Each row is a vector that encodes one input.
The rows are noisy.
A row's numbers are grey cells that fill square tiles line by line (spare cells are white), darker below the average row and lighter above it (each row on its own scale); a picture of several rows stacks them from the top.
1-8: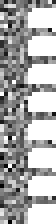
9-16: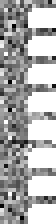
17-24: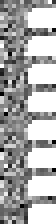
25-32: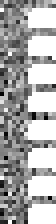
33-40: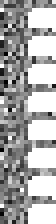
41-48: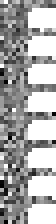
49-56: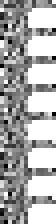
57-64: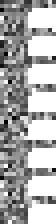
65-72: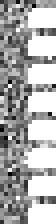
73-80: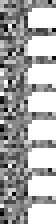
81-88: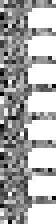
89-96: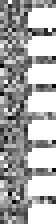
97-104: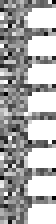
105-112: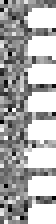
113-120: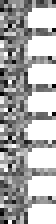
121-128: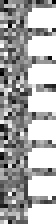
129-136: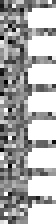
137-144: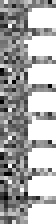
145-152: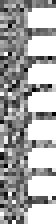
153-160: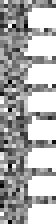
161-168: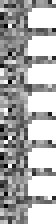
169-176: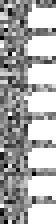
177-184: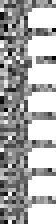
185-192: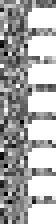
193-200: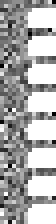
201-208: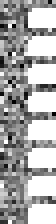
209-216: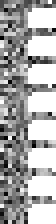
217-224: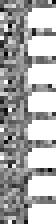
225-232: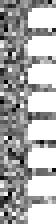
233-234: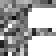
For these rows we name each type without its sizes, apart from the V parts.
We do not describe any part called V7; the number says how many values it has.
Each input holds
a list of items, each a label and a value of V7.
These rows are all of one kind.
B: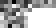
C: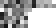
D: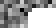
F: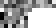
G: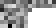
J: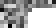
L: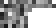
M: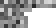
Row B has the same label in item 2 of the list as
D and L.
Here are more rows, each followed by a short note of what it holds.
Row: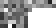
a list of one item
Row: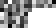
the empty list
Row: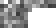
a list of one item
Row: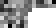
a list of two items
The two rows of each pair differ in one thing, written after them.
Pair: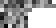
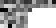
the value of V7 in item 1 of the list
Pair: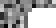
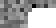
the label in item 2 of the list
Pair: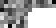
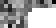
the value of V7 in item 2 of the list
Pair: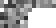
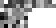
the label in item 1 of the list
